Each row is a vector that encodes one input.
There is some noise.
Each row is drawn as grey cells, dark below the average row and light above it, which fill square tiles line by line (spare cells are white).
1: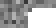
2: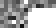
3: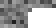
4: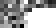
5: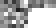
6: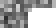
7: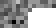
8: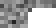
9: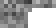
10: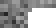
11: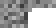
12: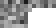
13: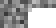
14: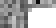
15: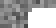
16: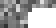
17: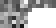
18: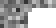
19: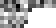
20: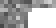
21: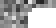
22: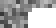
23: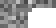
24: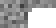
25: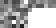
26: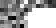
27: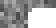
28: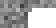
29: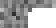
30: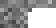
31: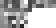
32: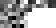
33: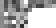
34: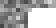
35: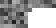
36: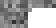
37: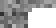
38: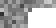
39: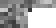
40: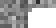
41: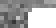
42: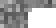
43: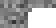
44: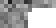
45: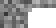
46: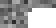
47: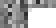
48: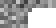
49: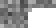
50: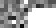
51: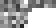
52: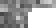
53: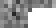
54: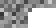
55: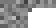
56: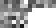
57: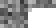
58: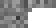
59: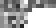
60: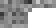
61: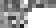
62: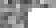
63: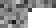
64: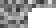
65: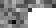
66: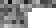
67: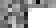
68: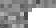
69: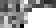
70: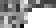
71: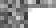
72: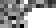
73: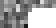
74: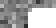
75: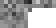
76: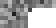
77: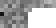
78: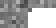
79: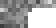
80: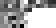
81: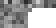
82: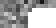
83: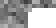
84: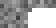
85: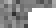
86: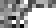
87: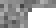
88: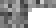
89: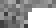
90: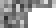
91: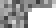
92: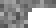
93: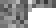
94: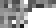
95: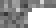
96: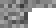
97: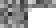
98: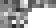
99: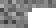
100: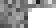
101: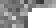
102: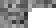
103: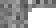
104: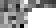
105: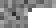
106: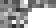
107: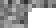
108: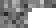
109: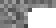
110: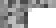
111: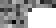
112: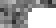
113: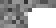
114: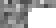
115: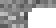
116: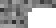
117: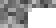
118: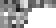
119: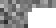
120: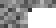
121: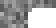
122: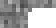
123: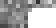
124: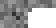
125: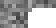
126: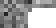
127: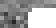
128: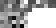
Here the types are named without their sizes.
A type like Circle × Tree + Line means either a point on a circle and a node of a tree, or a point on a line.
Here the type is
(Bool × Bool × Bool + Unit) × Label + Line.
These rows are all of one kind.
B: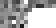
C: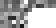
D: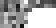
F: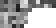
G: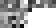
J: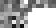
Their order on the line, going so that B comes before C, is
B, D, C, G, J, F.
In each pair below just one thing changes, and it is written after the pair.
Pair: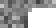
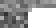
the label
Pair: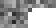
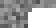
the label
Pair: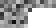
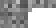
the label
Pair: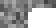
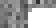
one of the three true/false values
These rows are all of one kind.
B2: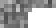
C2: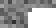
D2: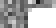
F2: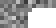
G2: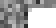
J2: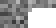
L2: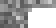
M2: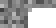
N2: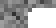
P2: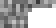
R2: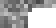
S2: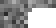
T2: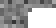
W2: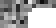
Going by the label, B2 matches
D2, N2 and P2.
